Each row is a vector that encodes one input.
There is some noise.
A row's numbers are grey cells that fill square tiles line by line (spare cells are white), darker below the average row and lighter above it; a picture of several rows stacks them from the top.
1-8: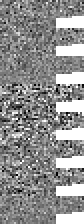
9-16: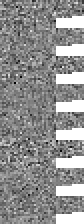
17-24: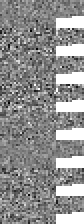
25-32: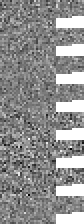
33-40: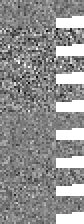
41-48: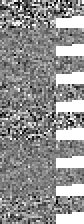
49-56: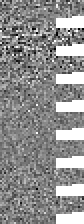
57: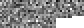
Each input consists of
two labels (each one of 4).
